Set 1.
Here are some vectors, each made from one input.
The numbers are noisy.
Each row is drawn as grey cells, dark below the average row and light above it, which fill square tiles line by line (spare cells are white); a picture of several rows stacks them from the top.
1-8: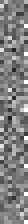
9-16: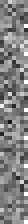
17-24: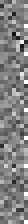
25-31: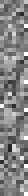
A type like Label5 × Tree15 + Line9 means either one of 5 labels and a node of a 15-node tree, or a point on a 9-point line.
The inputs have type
Line6.
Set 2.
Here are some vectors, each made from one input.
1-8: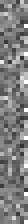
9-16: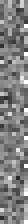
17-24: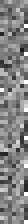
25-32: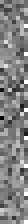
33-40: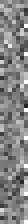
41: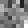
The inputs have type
Bool × Bool × Bool.
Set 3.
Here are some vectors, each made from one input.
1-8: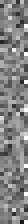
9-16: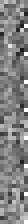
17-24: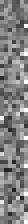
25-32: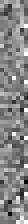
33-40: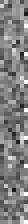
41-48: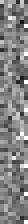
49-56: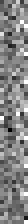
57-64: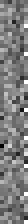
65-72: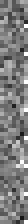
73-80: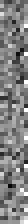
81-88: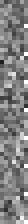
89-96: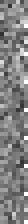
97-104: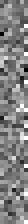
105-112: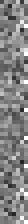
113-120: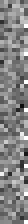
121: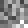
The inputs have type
Bool × Bool × Bool.
